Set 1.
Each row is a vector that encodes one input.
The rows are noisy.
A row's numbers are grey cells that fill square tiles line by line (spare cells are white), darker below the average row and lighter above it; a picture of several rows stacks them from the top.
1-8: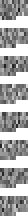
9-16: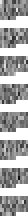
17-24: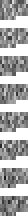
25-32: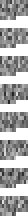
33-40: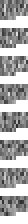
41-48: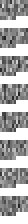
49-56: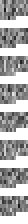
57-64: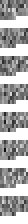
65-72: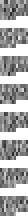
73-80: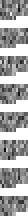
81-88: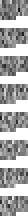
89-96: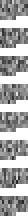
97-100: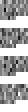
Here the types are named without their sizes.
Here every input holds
a point on a circle.
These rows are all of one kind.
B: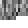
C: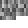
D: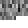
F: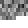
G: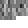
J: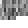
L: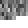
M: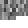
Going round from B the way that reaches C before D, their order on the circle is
B, J, M, C, G, L, F, D.
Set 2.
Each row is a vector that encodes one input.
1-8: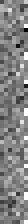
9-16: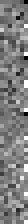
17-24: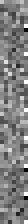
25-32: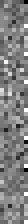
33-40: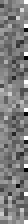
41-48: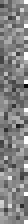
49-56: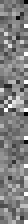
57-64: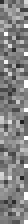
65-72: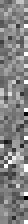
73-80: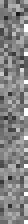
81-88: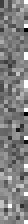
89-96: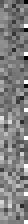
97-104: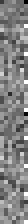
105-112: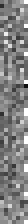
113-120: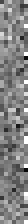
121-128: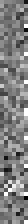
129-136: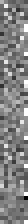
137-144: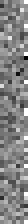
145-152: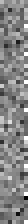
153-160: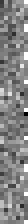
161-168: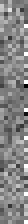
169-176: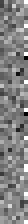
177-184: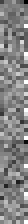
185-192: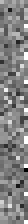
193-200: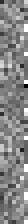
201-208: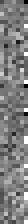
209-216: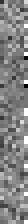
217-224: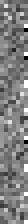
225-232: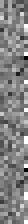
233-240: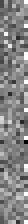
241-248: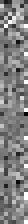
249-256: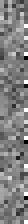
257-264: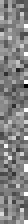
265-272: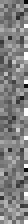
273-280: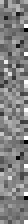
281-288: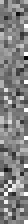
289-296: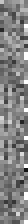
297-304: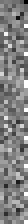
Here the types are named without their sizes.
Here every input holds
either a point on a circle, or a fixed value.
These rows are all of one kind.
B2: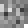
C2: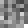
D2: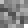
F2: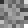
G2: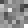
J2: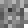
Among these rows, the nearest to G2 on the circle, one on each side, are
B2 and F2.
